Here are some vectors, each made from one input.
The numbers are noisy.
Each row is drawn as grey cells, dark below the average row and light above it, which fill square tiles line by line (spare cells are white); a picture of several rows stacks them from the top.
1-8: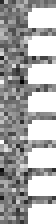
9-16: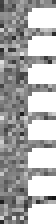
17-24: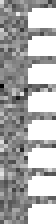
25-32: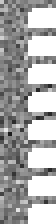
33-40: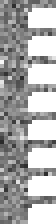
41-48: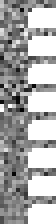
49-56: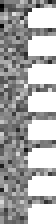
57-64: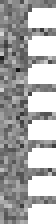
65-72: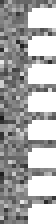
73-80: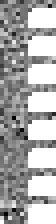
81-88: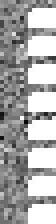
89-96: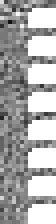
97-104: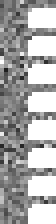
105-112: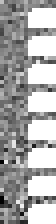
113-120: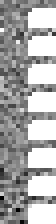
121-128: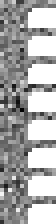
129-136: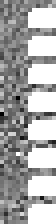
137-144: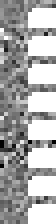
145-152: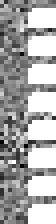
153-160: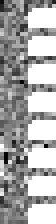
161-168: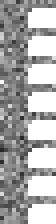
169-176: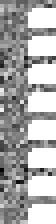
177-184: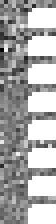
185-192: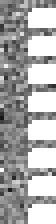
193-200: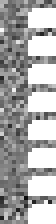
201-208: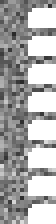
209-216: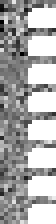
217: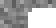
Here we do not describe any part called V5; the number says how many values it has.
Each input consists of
a point on a 10-point circle, together with either a point on an 11-point circle, or a value of V5.
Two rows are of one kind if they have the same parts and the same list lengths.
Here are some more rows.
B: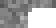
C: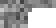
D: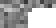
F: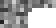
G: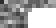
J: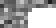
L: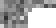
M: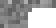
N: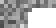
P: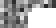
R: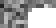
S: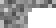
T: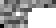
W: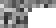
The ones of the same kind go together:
B, C, G, J, L, M, N, P, R, S, W
D, F, T

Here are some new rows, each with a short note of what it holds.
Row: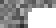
a point on a 10-point circle and a point on an 11-point circle
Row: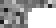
a point on a 10-point circle and a point on an 11-point circle
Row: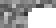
a point on a 10-point circle and a point on an 11-point circle
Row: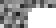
a point on a 10-point circle and a point on an 11-point circle
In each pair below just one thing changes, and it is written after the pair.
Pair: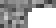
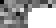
the place on the 10-point circle
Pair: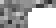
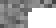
the place on the 10-point circle
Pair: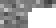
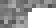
the place on the 10-point circle
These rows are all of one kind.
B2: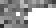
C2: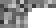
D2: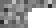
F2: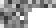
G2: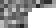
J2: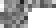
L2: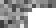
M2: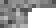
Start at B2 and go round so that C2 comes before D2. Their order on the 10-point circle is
B2, F2, G2, L2, J2, M2, C2, D2.
